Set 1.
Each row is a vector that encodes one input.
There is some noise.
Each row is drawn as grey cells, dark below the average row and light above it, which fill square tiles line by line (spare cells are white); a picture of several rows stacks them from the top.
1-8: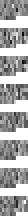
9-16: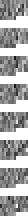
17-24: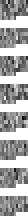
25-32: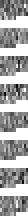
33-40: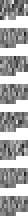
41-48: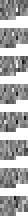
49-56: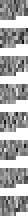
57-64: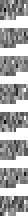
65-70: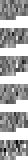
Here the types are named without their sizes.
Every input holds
a point on a line, together with either a fixed value, or a node of a tree.
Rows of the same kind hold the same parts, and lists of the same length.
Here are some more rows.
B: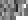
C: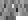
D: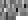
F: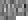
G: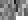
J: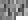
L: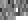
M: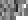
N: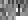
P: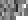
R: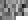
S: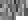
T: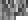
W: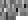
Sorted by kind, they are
B, C, D, F, G, M, P, S, W
J, L, N, R, T

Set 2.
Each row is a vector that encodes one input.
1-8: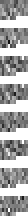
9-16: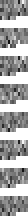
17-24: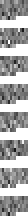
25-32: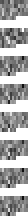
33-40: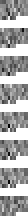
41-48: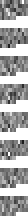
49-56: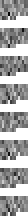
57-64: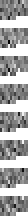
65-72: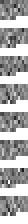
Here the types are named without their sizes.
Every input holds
either a point on a line, or a node of a tree.
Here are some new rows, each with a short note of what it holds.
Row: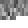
a point on a line
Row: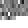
a node of a tree
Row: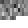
a point on a line
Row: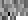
a point on a line
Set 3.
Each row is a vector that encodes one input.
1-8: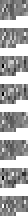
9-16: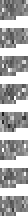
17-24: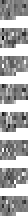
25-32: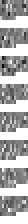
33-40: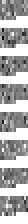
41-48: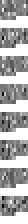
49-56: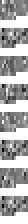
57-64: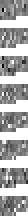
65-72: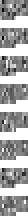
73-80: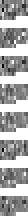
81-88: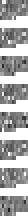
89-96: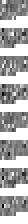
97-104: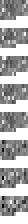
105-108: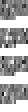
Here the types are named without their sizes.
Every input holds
either a label, or a point on each of two lines.
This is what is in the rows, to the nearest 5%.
About 50% of them hold a label. The rest hold a point on each of two lines.
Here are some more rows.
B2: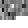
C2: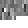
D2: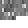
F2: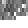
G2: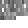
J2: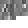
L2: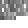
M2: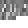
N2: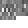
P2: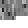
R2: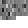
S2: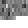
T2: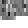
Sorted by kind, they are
B2, C2, P2, R2, S2, T2
D2, F2, G2, J2, L2, M2, N2

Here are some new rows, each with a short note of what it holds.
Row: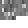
a label
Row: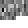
a point on each of two lines
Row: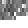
a label
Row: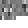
a point on each of two lines
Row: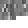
a label
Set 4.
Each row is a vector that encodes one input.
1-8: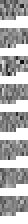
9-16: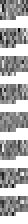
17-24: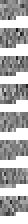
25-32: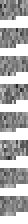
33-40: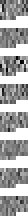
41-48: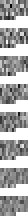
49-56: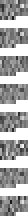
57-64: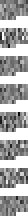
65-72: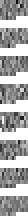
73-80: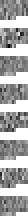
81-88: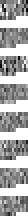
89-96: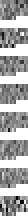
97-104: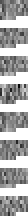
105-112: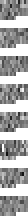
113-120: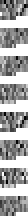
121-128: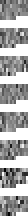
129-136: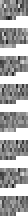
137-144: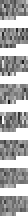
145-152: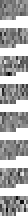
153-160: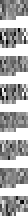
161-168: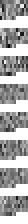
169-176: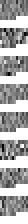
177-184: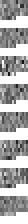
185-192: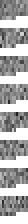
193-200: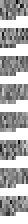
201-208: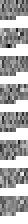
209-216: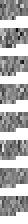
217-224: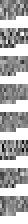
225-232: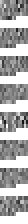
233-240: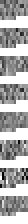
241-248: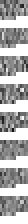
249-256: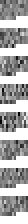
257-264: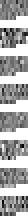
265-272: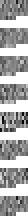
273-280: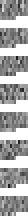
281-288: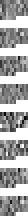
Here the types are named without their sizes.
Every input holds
a list of points on a line.
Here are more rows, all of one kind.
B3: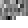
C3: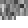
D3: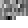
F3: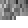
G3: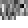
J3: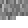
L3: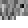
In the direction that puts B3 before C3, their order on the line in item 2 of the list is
D3, B3, L3, J3, G3, C3, F3.
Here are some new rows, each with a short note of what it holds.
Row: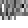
a list of two items
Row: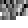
the empty list
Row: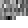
a list of two items
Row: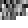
the empty list
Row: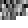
the empty list
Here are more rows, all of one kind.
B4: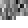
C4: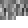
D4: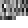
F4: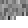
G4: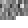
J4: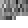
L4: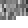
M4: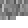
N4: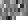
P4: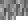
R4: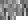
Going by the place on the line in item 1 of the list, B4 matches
D4, J4 and N4.
